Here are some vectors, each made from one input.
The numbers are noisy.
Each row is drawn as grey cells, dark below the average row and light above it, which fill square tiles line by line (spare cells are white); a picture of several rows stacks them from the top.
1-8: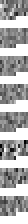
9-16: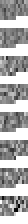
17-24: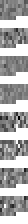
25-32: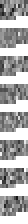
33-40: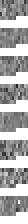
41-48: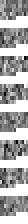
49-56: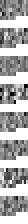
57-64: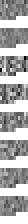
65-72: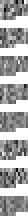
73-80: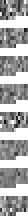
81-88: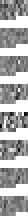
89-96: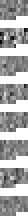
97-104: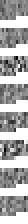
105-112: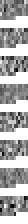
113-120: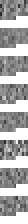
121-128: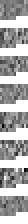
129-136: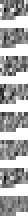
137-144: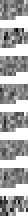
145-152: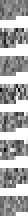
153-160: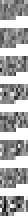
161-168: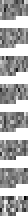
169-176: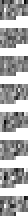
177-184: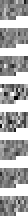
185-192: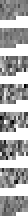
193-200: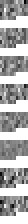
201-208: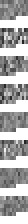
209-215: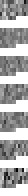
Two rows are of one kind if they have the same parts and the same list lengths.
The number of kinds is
2.
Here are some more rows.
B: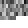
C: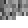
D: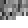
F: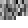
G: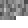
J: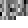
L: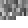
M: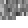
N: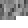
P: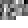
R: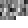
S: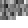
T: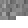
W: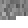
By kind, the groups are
B, C, D, F, G, L, M, R, S
J, N, P, T, W

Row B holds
a point on a 4-point line, a point on a 6-point line and three true/false values.
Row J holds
a point on a 4-point line and a point on a 6-point line.
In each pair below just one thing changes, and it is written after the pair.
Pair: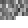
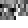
one of the three true/false values
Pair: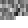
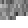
one of the three true/false values
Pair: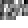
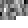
the place on the 4-point line
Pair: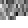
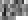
one of the three true/false values
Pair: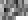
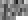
the place on the 4-point line
